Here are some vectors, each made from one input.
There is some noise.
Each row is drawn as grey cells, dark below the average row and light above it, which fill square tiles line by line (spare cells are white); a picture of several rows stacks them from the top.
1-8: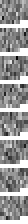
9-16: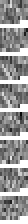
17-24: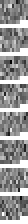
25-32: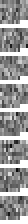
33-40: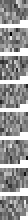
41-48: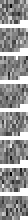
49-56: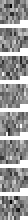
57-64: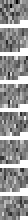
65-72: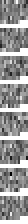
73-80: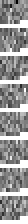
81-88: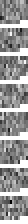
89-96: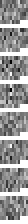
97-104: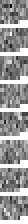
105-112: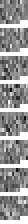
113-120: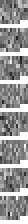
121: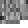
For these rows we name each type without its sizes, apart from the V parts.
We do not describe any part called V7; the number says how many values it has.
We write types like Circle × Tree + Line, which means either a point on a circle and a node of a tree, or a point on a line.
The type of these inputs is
Label × Line × V7.
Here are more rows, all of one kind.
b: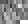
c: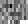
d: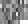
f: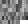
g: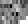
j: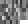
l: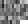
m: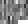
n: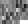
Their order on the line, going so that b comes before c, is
d, l, b, c, f, m, n, j, g.
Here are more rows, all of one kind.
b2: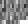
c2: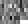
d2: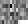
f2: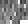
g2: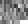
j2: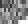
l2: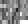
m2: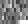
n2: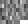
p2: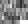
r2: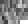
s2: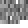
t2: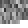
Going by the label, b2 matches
g2 and p2.
